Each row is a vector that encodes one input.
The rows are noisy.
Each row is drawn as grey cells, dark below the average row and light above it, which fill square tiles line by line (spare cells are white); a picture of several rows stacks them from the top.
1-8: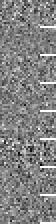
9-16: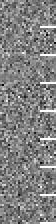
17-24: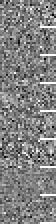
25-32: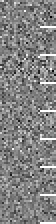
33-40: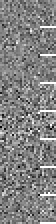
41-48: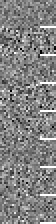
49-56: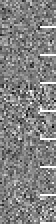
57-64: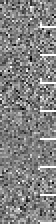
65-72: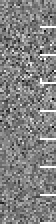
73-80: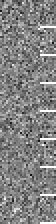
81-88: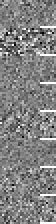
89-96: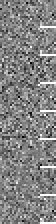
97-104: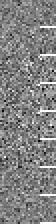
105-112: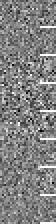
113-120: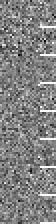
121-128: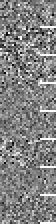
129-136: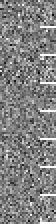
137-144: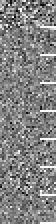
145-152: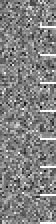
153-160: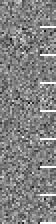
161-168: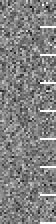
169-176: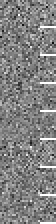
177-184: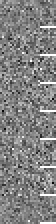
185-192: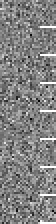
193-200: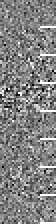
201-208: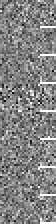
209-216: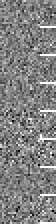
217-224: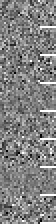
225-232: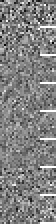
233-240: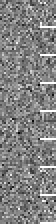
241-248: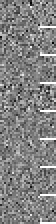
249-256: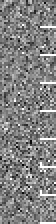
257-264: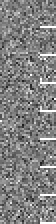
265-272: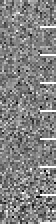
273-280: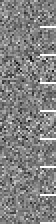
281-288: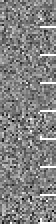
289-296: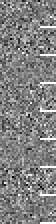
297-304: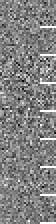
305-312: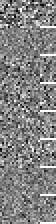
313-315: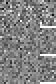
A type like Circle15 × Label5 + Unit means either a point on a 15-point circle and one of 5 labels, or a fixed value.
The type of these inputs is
List2(Bool × (Label5 + Line11)).
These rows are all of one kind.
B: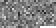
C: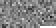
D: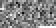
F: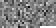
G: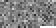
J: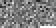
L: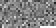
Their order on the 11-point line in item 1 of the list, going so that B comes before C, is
J, B, D, F, L, G, C.
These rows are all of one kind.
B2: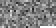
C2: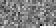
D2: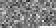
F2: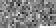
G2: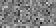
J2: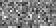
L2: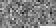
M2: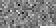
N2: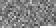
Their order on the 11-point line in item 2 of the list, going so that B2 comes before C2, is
F2, M2, J2, L2, G2, N2, B2, C2, D2.
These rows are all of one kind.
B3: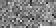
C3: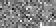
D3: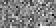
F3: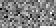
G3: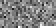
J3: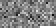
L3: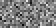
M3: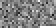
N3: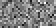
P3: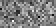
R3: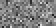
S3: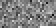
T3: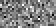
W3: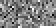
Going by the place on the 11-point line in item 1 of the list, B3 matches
C3, D3, J3 and R3.
